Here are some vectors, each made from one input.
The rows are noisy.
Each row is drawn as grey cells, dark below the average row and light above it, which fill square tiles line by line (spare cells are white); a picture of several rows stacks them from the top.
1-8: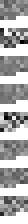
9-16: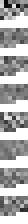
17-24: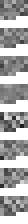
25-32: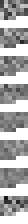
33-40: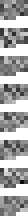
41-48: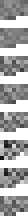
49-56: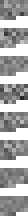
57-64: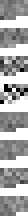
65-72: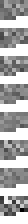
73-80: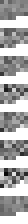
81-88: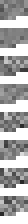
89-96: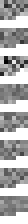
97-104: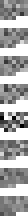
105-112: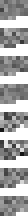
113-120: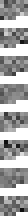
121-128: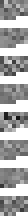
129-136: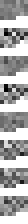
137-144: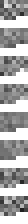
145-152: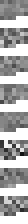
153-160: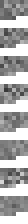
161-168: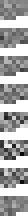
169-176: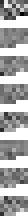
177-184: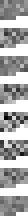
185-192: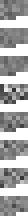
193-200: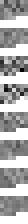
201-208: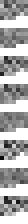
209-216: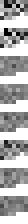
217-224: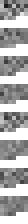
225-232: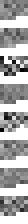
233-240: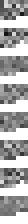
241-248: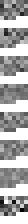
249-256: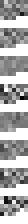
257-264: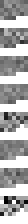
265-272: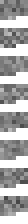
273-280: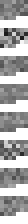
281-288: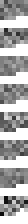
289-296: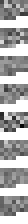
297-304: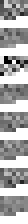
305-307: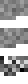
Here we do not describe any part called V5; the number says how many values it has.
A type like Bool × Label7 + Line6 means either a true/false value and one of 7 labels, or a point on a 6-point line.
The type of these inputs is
List2(Bool × (Line7 + V5)).
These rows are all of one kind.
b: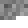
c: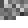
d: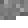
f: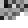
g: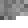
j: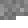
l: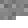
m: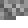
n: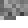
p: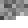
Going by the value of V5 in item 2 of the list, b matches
c, d and n.
